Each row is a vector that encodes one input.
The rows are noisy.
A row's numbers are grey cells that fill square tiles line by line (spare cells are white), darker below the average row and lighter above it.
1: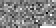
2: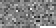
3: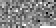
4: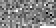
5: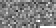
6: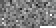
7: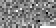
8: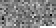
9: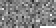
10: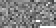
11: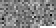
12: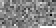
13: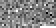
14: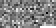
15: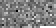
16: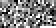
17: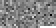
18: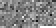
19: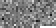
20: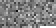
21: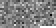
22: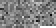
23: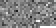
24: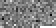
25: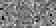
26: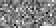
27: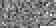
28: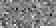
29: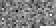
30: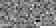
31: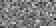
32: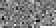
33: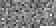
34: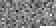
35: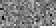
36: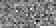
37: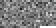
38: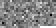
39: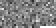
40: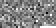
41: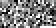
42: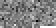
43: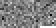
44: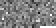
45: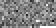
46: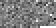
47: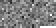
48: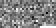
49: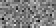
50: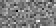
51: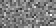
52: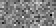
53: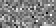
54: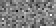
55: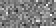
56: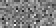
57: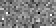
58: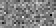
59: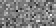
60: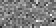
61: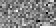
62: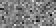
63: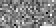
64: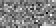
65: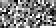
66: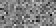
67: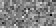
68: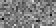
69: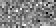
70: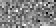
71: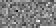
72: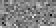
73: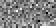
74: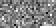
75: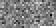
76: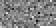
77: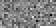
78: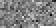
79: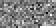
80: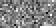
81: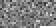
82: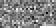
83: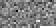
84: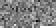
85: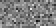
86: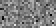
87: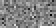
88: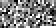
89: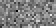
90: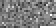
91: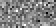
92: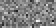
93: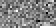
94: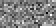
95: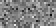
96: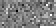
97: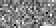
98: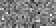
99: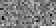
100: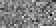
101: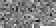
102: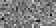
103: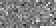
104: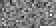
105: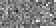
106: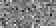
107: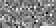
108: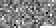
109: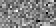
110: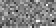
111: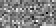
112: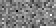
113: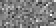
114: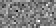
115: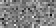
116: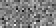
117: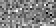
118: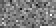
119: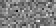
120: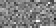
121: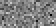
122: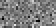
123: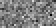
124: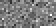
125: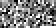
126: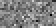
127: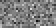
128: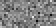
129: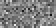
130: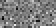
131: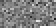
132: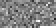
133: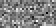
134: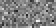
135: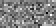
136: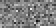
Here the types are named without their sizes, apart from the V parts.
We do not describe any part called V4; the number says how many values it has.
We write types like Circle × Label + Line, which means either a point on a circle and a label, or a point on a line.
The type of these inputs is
List(Bool × V4).
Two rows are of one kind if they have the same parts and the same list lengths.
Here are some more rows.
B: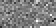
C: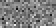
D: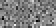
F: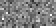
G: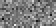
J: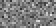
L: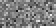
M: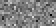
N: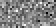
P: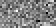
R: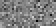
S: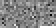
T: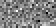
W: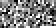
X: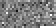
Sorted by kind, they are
B, C, D, J
F, G, L, M, R, S, X
N, P, T
W

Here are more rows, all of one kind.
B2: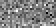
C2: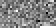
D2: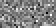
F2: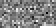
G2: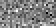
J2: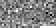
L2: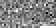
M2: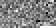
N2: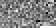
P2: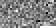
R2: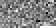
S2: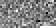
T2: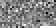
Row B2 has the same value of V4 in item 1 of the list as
F2, G2, J2 and L2.
